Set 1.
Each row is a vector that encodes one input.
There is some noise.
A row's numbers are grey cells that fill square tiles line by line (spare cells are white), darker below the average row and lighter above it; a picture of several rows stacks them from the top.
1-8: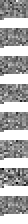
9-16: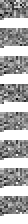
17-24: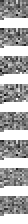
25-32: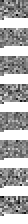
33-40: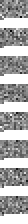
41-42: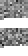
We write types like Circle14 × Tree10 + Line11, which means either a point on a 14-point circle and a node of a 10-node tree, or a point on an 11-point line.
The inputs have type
Bool × Line4.
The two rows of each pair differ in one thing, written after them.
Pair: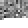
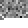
the true/false value
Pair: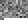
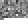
the true/false value
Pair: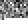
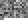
the true/false value
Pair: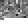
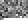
the true/false value
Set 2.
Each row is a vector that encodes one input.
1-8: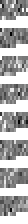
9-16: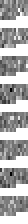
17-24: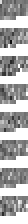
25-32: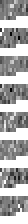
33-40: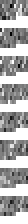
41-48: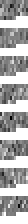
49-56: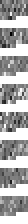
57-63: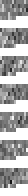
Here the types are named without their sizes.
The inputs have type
List(Line).
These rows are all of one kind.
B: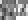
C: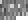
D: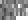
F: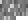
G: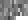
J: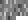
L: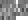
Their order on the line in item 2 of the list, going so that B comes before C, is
G, L, B, J, F, D, C.
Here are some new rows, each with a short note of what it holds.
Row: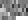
a list of one item
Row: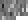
a list of two items
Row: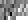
a list of one item
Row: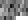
a list of one item
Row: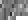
a list of one item
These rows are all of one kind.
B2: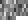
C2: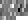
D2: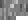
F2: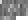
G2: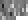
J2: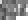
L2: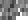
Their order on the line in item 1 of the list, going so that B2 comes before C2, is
L2, B2, D2, C2, F2, J2, G2.
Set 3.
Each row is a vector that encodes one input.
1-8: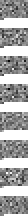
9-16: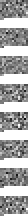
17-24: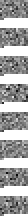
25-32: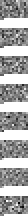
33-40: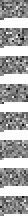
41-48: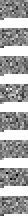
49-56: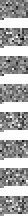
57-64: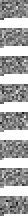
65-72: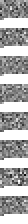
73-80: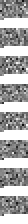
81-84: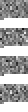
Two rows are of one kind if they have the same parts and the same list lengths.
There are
2 kinds of row.
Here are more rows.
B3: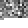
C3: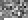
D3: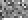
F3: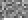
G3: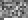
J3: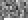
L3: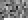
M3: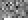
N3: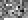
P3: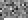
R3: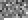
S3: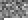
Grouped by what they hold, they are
B3, C3, G3, N3, R3, S3
D3, F3, J3, L3, M3, P3

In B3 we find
a point on an 8-point line.
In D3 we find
a node of a 7-node tree.
